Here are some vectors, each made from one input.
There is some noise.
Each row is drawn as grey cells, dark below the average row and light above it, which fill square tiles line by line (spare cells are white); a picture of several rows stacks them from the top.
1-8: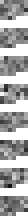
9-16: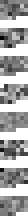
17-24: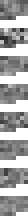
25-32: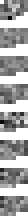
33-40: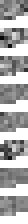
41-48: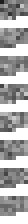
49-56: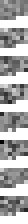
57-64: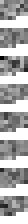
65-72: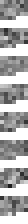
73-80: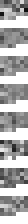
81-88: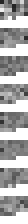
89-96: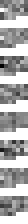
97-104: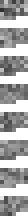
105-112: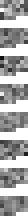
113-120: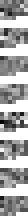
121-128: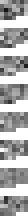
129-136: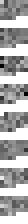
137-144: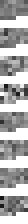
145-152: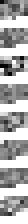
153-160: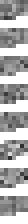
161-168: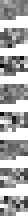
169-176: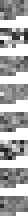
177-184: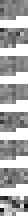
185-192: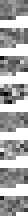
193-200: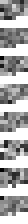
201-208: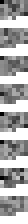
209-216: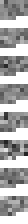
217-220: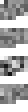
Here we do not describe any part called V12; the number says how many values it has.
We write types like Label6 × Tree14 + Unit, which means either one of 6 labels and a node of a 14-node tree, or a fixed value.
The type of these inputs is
(Bool × Bool × Bool + Unit) × V12 + Line11.
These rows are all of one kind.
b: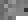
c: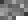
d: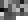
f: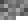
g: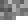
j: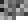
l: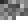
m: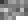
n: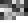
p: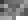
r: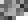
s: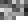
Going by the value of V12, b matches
d and n.
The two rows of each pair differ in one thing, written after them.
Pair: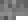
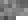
one of the three true/false values
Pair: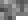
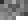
one of the three true/false values
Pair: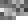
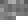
the value of V12
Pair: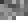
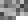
one of the three true/false values
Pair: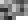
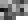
one of the three true/false values
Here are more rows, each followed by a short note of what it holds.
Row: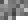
a value of V12
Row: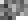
a point on an 11-point line
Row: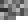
three true/false values and a value of V12
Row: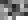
a point on an 11-point line
